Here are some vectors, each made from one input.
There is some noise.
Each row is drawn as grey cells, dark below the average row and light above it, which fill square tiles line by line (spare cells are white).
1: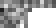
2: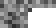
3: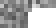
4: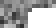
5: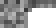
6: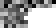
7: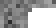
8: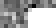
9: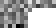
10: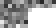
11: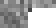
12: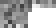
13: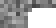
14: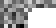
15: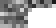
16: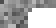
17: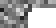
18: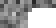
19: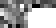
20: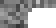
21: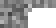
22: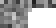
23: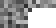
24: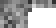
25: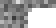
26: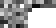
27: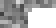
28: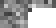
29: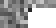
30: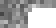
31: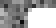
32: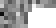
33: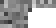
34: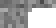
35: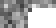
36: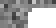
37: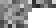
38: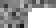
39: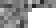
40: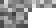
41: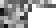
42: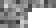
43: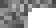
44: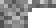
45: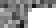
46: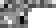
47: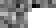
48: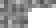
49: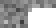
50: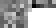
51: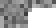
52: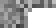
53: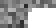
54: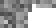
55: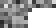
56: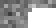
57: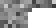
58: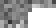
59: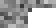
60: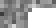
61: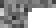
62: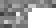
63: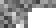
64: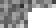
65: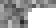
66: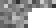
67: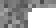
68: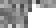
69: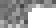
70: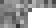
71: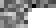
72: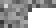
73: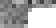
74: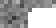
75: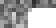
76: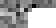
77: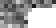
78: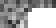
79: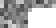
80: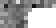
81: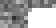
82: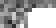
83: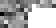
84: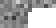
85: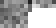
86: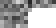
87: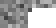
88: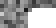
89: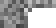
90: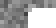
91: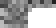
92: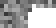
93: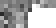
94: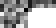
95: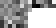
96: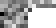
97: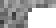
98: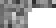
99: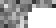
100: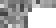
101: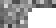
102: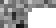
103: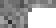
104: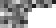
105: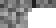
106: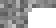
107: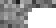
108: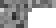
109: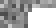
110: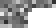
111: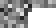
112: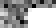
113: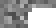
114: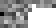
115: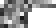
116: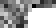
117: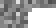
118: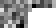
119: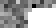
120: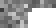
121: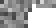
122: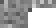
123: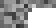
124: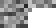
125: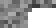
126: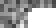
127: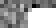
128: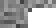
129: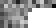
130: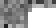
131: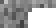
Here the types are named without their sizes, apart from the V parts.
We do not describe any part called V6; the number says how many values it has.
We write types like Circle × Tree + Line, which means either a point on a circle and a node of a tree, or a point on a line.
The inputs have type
List(Bool × V6).
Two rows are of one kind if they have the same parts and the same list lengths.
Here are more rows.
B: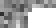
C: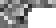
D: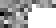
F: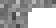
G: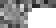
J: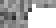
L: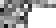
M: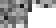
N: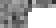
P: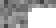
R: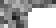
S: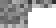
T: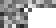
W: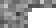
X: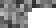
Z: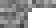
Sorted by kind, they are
B, D, F, J, M, N, P, R, S, T, Z
C, L
G, W, X

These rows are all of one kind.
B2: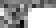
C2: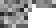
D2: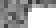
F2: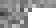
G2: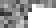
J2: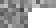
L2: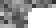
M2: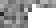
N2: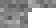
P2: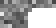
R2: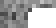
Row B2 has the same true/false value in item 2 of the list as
D2, M2 and R2.
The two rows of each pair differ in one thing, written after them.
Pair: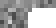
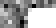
the value of V6 in item 1 of the list
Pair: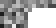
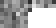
the value of V6 in item 2 of the list
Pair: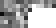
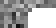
the true/false value in item 1 of the list
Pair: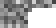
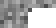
the value of V6 in item 2 of the list
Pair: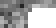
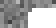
the true/false value in item 1 of the list
